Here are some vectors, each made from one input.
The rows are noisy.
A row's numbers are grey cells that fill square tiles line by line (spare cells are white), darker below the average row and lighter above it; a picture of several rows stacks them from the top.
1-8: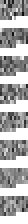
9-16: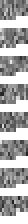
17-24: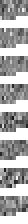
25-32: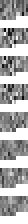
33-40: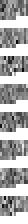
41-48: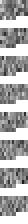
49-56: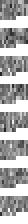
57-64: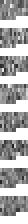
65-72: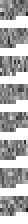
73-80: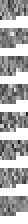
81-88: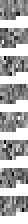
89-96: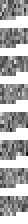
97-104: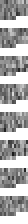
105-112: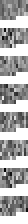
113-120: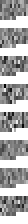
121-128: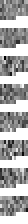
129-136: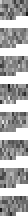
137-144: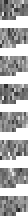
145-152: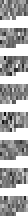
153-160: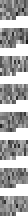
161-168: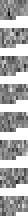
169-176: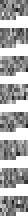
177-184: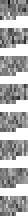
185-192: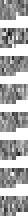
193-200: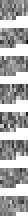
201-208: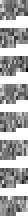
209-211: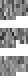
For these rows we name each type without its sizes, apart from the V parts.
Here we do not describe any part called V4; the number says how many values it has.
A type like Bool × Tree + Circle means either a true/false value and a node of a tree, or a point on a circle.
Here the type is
Line × List(Line + V4).
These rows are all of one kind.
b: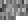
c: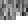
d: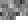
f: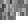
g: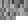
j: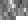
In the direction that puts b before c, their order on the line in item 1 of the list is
j, d, g, b, f, c.
